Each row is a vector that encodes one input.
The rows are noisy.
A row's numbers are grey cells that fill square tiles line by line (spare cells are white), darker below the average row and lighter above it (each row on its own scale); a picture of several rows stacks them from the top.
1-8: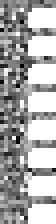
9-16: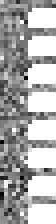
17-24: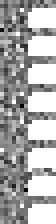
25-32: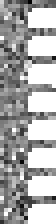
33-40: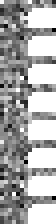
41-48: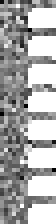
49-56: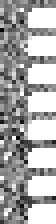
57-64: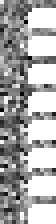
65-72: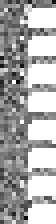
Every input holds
either a node of an 8-node tree, or four true/false values.
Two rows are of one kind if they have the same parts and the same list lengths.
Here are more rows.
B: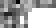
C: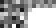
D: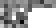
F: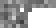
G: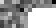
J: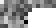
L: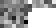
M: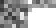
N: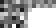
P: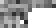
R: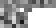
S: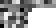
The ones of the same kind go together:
B, C, G, J, L, M, N, P, S
D, F, R

